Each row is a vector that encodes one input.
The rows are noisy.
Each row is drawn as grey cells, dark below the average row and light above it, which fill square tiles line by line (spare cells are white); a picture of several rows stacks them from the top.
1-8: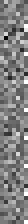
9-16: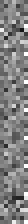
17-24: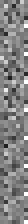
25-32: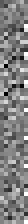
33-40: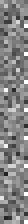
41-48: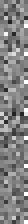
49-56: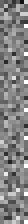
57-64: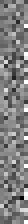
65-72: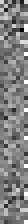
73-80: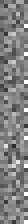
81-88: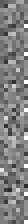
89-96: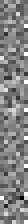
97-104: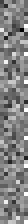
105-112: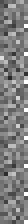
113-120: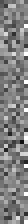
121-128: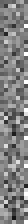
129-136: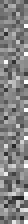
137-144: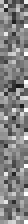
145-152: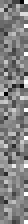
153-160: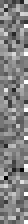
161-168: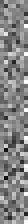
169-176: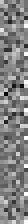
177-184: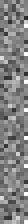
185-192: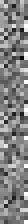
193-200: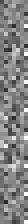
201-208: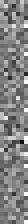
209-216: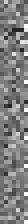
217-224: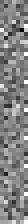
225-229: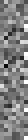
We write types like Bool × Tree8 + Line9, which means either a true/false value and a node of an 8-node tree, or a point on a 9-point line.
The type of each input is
Bool × Bool × Bool + Circle18 + Label9.
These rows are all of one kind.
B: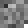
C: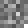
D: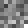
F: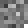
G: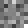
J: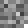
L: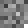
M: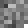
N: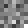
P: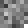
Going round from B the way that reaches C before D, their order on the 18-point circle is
B, F, L, C, J, D, N, G, P, M.
